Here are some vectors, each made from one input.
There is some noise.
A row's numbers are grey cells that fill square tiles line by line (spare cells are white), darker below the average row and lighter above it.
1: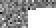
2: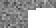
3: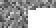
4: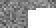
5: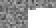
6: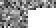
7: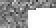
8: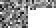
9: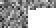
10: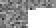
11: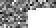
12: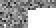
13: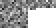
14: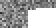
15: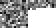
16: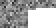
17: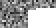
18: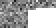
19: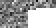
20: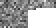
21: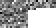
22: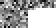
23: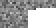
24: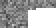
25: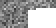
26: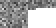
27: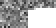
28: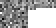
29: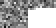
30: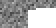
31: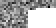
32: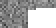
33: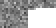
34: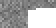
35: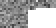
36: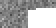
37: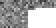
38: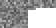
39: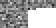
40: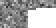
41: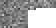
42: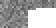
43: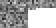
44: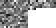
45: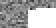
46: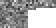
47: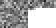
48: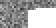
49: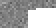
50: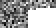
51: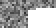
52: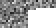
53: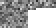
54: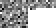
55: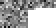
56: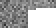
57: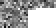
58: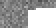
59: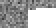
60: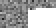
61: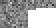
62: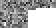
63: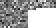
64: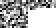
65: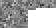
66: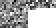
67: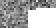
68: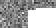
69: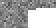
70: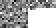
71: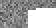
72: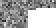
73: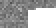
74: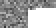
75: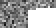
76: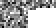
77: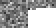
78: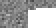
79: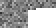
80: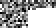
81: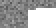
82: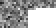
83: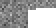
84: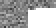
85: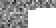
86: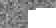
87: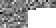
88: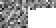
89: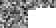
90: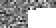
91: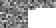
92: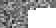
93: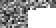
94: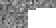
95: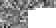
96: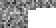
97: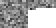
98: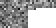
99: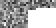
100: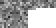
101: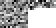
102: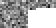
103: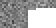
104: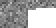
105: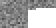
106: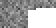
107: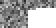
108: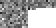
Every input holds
either a point on an 8-point line, or a node of a 14-node tree.
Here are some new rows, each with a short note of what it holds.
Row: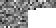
a point on an 8-point line
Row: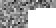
a node of a 14-node tree
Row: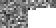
a point on an 8-point line
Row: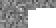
a node of a 14-node tree
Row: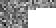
a point on an 8-point line
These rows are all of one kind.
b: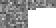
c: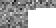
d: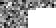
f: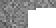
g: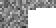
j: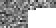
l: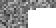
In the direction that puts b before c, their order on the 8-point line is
g, b, c, j, f, l, d.
